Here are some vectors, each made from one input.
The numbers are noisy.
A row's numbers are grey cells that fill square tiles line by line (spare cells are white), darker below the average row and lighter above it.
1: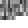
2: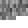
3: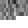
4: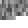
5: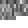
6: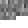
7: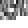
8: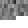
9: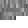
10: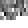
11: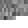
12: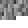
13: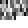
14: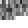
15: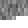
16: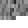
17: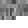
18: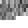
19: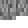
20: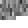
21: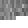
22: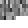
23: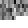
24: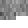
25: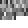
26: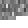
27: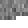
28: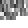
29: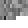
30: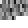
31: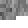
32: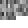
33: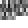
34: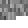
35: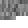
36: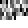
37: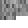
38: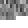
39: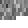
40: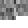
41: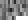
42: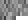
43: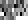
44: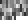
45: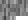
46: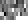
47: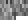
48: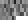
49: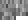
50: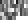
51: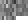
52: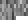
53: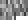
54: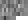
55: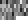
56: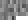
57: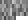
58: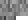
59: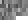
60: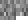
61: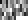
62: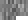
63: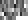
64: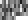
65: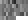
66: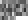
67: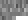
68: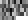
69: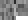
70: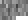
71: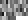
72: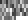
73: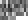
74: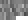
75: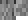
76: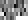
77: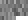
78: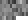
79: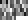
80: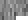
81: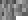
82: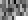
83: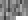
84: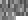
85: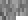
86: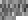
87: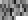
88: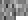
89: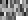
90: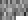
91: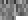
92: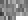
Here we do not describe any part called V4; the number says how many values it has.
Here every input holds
a list of up to two items, each a true/false value and a value of V4.
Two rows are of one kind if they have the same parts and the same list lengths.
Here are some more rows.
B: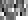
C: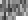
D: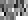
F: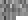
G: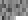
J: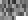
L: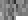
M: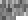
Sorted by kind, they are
B, D
C, F, G, M
J, L

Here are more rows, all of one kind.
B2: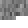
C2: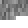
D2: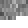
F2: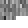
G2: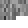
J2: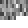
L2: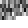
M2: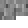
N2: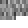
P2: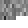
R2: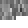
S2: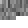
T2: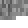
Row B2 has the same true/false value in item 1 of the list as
C2, R2, S2 and T2.
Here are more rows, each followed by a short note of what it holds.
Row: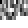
the empty list
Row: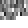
the empty list
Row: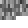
a list of two items
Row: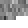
a list of two items
